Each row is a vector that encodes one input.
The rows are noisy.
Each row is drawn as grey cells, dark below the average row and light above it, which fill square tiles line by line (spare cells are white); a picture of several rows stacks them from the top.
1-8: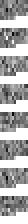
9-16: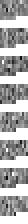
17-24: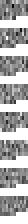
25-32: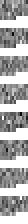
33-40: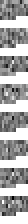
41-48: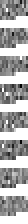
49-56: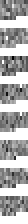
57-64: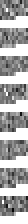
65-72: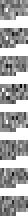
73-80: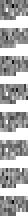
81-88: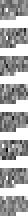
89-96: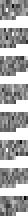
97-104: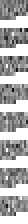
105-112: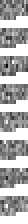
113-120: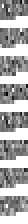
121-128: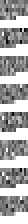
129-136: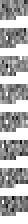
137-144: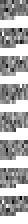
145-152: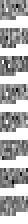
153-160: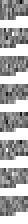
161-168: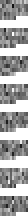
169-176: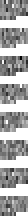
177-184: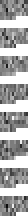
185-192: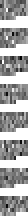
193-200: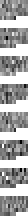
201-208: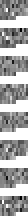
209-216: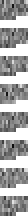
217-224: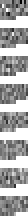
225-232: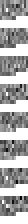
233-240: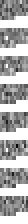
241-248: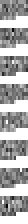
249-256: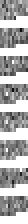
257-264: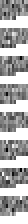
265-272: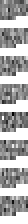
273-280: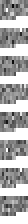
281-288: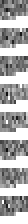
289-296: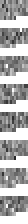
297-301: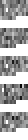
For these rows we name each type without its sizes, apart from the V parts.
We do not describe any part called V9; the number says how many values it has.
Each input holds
a value of V9, together with either a point on a circle, or three true/false values.
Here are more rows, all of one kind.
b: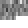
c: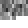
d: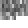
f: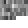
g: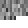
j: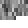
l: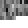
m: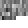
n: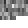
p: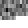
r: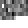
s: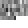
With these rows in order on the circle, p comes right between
c and r.
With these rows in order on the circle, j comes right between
f and l.
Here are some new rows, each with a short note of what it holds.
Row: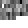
three true/false values and a value of V9
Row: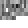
three true/false values and a value of V9
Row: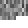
three true/false values and a value of V9
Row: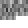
a point on a circle and a value of V9
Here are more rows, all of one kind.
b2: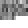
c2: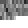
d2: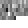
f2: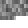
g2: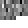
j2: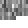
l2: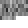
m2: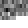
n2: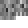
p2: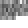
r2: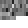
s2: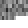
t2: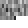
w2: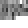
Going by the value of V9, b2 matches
d2, j2, l2 and w2.
